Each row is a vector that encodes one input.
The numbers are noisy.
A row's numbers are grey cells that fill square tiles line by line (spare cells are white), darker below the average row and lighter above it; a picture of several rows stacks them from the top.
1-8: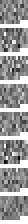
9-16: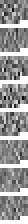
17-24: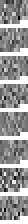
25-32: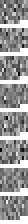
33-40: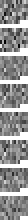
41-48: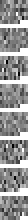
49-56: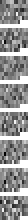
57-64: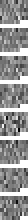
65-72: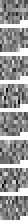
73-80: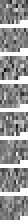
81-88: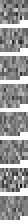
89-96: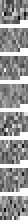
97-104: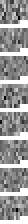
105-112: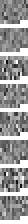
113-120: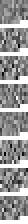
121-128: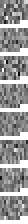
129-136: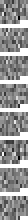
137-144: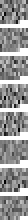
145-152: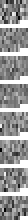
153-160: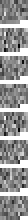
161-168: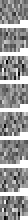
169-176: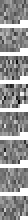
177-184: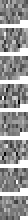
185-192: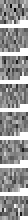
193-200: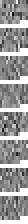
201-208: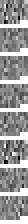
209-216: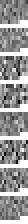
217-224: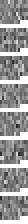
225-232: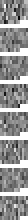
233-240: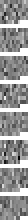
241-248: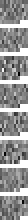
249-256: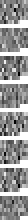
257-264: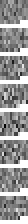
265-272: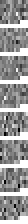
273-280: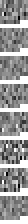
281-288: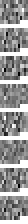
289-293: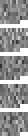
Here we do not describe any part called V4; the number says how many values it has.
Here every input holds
either a point on a 20-point line and a value of V4, or three true/false values.
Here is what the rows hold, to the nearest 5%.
About 70% of them hold a point on a 20-point line and a value of V4. The rest hold three true/false values.
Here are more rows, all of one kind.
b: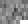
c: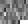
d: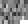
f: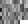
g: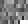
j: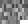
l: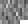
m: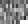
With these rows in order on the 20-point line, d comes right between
c and l.
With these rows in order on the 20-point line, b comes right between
l and m.
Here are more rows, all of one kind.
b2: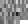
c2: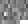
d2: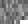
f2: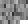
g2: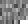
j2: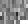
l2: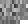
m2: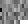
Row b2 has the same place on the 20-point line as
g2 and j2.
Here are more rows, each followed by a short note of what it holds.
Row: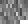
a point on a 20-point line and a value of V4
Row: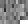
a point on a 20-point line and a value of V4
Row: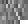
a point on a 20-point line and a value of V4
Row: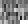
a point on a 20-point line and a value of V4
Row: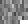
a point on a 20-point line and a value of V4
